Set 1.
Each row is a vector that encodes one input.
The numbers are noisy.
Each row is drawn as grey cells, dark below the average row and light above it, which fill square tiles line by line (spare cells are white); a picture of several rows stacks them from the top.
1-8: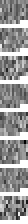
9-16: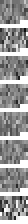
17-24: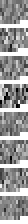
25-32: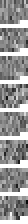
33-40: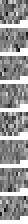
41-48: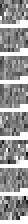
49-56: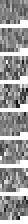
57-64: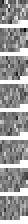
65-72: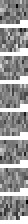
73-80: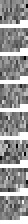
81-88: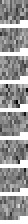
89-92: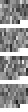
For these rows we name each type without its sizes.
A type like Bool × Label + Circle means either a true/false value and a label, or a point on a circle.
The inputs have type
List(Circle).
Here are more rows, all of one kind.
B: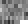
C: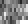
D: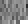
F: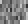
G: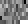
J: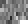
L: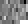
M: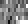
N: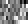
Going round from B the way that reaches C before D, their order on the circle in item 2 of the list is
B, G, L, C, M, N, J, D, F.
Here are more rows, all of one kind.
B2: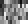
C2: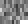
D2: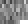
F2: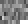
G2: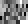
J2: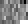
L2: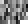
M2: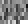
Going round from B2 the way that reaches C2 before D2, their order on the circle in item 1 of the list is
B2, M2, F2, J2, C2, G2, D2, L2.
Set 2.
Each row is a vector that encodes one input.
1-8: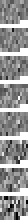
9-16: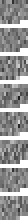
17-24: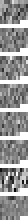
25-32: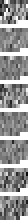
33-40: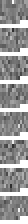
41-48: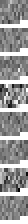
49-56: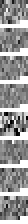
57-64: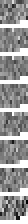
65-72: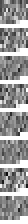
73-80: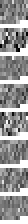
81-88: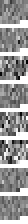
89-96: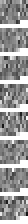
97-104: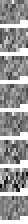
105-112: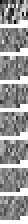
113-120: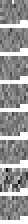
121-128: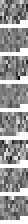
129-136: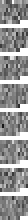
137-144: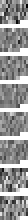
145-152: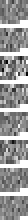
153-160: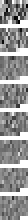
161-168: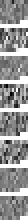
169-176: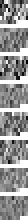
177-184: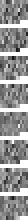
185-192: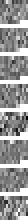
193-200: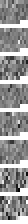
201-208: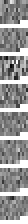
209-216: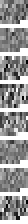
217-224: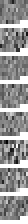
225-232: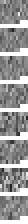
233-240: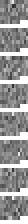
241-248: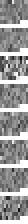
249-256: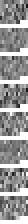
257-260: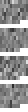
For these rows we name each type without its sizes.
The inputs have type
Bool × Circle + Unit.
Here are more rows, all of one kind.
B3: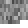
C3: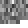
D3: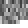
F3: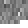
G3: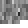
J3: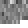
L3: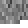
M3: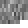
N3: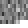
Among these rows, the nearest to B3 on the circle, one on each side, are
C3 and J3.
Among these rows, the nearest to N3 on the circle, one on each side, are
D3 and G3.
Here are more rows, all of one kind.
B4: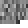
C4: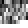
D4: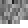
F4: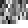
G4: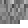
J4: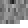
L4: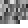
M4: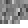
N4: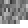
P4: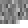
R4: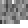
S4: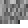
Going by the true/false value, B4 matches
C4, D4, J4 and N4.
